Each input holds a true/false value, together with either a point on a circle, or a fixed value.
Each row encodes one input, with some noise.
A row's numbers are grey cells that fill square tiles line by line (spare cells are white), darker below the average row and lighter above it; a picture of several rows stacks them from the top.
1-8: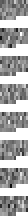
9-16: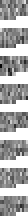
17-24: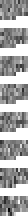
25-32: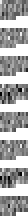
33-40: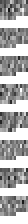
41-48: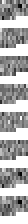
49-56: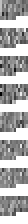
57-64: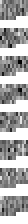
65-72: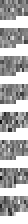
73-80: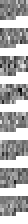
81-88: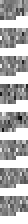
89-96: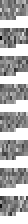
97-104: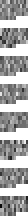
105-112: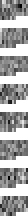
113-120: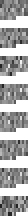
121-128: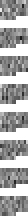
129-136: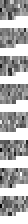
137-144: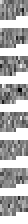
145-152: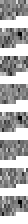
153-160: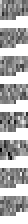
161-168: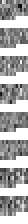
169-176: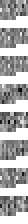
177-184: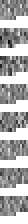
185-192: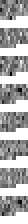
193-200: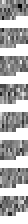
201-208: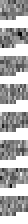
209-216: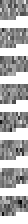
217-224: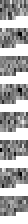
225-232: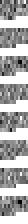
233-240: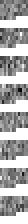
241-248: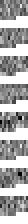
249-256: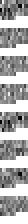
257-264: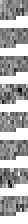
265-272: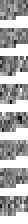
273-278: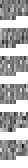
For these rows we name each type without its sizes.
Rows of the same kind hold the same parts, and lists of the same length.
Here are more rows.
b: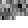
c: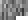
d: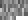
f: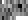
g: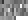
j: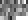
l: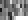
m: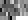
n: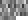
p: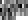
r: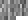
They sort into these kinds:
b, f, p
c, d, g, j, l, m, n, r

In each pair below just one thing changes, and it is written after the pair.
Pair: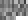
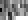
the true/false value
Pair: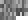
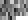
the true/false value
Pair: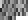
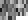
the place on the circle
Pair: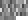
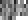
the true/false value
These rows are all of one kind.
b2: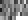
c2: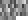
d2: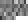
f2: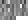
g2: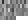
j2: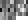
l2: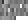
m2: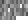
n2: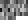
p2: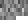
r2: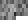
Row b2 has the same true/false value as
j2 and n2.
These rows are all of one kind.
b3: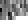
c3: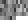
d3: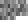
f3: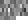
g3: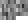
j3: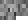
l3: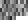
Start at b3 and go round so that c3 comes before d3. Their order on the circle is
b3, j3, c3, f3, g3, l3, d3.
